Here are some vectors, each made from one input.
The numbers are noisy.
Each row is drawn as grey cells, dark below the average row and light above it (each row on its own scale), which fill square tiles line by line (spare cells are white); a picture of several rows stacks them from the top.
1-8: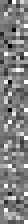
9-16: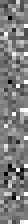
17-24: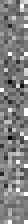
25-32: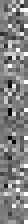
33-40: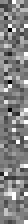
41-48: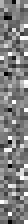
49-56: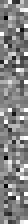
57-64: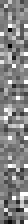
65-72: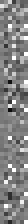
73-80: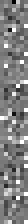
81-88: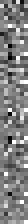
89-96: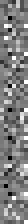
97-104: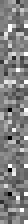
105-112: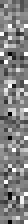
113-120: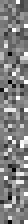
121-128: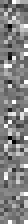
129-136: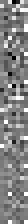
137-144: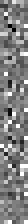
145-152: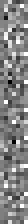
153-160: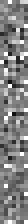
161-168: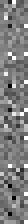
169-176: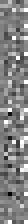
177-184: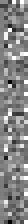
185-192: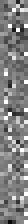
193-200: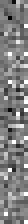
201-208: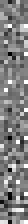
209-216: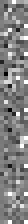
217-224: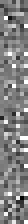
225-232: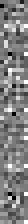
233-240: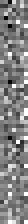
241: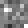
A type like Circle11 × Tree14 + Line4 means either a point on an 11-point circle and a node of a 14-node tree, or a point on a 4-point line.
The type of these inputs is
(Bool × Circle8 + Line9) × Circle8.
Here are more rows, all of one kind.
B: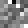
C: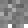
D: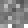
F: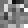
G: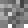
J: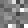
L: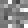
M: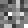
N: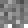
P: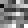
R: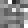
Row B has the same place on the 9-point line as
M and P.
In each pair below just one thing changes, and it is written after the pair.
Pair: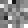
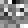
the place on the 9-point line
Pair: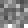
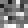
the place on the 9-point line
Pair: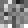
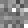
the place on the 9-point line
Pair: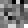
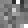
the place on the 8-point circle
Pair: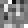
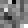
the place on the 9-point line
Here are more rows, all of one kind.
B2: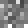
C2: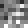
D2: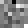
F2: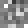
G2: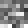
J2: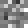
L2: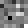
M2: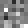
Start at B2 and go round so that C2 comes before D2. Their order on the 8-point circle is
B2, L2, C2, M2, D2, J2, F2, G2.
